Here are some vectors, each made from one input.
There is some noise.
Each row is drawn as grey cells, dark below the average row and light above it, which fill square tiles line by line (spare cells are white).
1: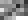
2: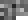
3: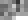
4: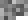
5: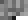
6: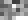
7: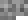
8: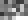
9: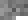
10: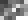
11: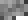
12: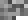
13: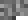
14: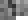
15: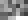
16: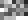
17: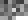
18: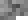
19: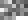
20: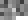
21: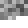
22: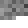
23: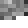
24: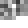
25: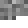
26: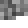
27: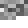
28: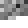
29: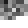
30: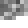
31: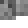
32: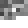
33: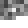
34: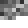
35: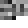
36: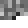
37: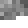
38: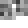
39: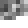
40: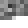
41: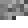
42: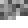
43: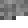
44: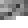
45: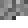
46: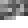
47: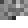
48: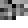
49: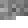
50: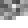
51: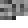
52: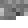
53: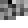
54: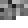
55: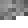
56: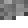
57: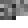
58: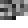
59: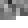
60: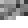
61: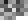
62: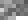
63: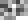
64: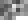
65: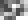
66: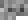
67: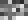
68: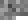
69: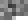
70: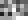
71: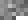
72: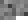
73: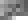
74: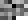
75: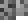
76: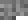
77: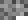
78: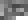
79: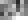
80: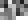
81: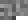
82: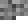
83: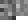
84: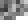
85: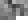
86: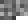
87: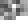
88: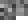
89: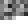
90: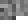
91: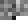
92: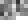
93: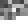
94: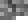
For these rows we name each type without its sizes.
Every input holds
either a label and a true/false value, or a point on a line.
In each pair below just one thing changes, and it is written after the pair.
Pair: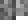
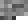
the label
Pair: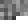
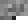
the label
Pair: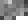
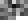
the true/false value
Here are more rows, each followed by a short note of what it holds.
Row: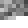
a label and a true/false value
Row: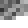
a point on a line
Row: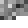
a label and a true/false value
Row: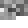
a label and a true/false value
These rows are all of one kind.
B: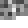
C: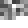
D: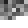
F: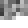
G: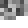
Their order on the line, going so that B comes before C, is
D, G, B, C, F.
